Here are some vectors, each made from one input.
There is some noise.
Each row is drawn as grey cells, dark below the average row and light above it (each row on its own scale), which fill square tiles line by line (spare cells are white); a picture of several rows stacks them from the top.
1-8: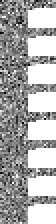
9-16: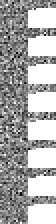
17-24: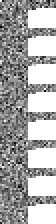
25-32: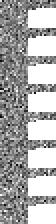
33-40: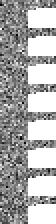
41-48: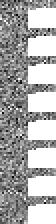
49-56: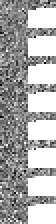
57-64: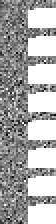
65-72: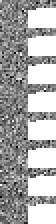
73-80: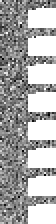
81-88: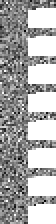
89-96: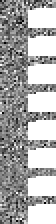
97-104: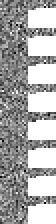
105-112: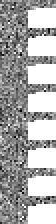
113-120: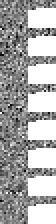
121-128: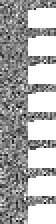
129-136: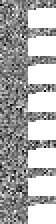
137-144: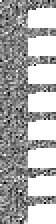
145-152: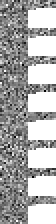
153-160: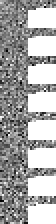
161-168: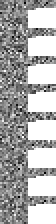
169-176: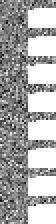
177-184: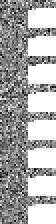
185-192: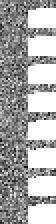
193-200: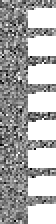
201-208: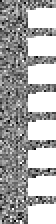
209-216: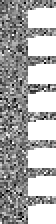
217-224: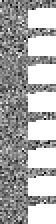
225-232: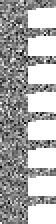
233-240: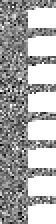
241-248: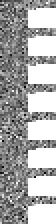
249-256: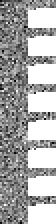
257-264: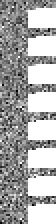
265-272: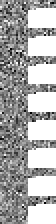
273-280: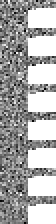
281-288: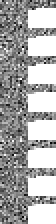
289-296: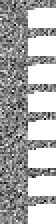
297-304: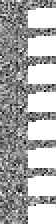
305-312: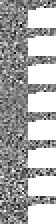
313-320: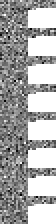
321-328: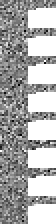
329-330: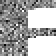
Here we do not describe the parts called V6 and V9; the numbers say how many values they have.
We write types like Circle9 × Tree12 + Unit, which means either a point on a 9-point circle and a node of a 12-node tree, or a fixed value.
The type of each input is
Bool × Tree11 + (Line3 × Line5 + V9) × V6 + Unit.
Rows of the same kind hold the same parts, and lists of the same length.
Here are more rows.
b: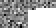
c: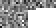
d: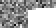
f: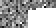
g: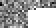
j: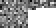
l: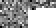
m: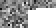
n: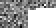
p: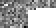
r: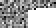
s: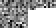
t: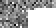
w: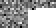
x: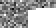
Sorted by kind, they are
b, f, j, l, n, s, w
c
d, m, t, x
g, p, r

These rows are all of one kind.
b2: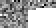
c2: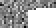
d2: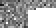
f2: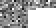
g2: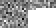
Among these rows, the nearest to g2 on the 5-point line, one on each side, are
c2 and d2.
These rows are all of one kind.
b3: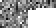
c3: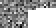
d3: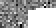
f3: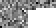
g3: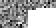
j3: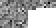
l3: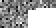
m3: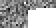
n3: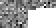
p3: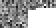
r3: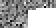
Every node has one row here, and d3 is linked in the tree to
b3 and n3.
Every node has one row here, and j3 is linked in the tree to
n3.
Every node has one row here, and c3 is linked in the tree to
b3 and m3.
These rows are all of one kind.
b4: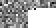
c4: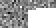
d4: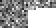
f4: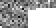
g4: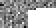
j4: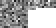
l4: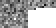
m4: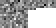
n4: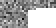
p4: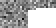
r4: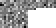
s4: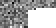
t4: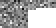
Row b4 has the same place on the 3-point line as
d4, l4 and s4.
